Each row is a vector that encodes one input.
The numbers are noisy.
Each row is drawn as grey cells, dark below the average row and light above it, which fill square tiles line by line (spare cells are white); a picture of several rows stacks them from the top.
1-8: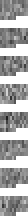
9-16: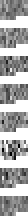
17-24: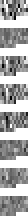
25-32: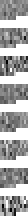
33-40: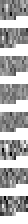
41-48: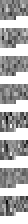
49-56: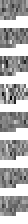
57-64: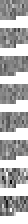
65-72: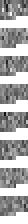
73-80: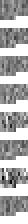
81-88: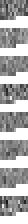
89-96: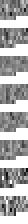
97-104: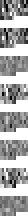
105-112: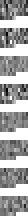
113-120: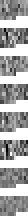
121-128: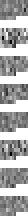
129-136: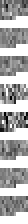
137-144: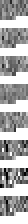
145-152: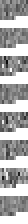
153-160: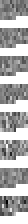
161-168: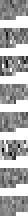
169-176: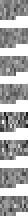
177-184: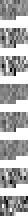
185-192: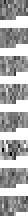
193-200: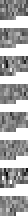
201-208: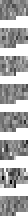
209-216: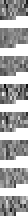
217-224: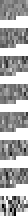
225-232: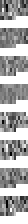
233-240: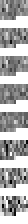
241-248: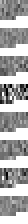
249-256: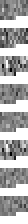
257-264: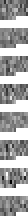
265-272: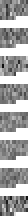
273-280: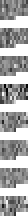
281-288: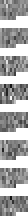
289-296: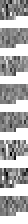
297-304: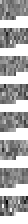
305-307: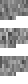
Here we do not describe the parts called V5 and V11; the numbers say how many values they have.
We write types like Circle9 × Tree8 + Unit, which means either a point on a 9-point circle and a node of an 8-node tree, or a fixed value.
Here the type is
(Bool × Bool × Bool + V5) × (Tree9 + V11) + Tree12.
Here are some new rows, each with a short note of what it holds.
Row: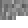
three true/false values and a value of V11
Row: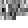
a node of a 9-node tree and a value of V5
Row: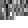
a node of a 9-node tree and a value of V5
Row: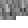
a node of a 12-node tree
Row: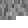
three true/false values and a value of V11
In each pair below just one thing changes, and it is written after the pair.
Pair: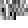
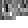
one of the three true/false values
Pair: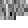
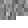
the value of V11
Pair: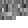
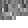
the value of V11
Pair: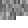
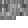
one of the three true/false values
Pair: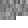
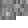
the value of V11
